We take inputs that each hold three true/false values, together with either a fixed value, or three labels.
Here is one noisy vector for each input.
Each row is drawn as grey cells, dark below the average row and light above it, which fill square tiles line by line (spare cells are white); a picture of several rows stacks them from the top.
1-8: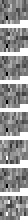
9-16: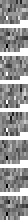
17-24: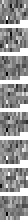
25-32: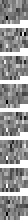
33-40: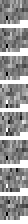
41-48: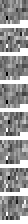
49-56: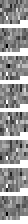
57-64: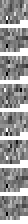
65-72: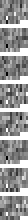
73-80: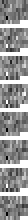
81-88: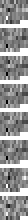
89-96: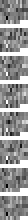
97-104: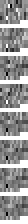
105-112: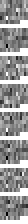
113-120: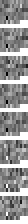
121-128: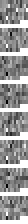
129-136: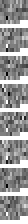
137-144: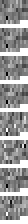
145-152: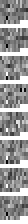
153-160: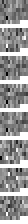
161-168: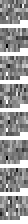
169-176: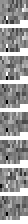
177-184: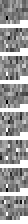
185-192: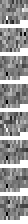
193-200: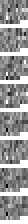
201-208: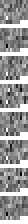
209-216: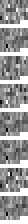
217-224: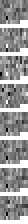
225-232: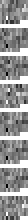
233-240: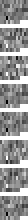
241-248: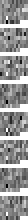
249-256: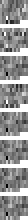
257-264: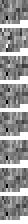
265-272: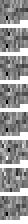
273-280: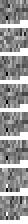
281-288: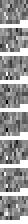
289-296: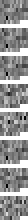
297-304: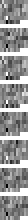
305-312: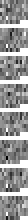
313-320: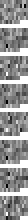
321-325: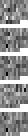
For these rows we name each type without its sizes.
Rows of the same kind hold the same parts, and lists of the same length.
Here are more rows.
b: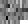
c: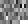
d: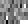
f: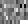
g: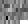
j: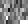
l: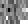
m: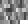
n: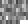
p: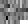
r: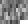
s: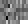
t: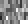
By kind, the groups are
b, g, p, s
c, d, f, j, l, m, n, r, t

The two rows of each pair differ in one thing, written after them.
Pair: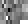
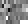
one of the three true/false values
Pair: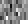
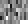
one of the three true/false values
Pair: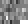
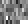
one of the three labels
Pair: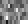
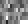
one of the three true/false values
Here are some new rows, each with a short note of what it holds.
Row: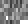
three labels and three true/false values
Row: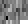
three true/false values
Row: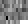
three true/false values
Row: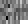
three true/false values
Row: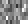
three labels and three true/false values
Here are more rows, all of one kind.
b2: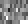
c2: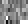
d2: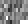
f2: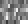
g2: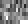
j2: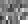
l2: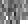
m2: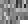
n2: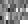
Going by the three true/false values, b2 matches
g2 and n2.
